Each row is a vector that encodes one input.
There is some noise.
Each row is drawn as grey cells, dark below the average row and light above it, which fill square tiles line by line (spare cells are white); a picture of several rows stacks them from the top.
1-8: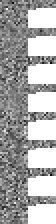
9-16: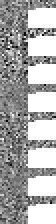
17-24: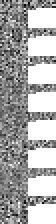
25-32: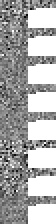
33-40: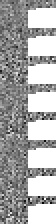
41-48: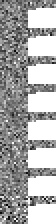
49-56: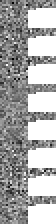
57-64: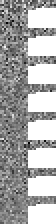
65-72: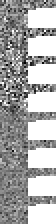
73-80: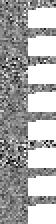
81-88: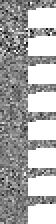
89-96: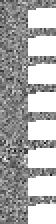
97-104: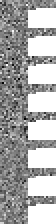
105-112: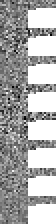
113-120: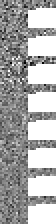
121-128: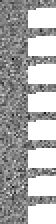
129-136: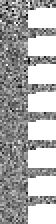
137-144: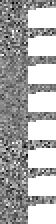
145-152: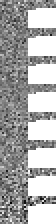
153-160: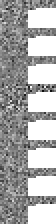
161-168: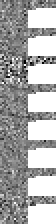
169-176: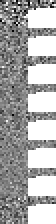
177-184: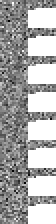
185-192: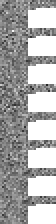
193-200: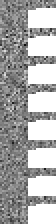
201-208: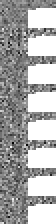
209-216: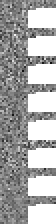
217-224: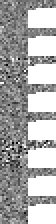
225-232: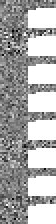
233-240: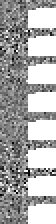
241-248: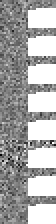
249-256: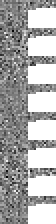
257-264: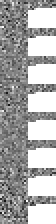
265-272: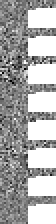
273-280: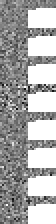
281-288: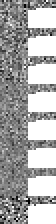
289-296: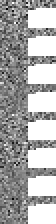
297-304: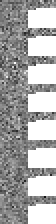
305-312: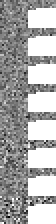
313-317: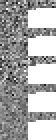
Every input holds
either one of 7 labels and a true/false value, or a point on a 7-point line.
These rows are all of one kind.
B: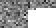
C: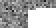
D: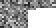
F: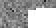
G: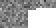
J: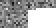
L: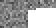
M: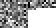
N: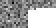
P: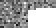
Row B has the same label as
C, F, M and N.
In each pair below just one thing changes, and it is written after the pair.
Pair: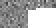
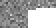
the true/false value
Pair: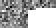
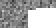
the true/false value
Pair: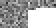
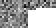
the label
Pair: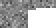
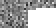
the true/false value
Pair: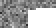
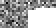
the true/false value
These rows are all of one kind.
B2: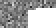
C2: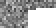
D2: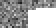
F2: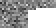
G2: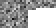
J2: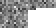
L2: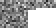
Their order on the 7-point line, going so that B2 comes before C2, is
G2, D2, B2, C2, J2, F2, L2.
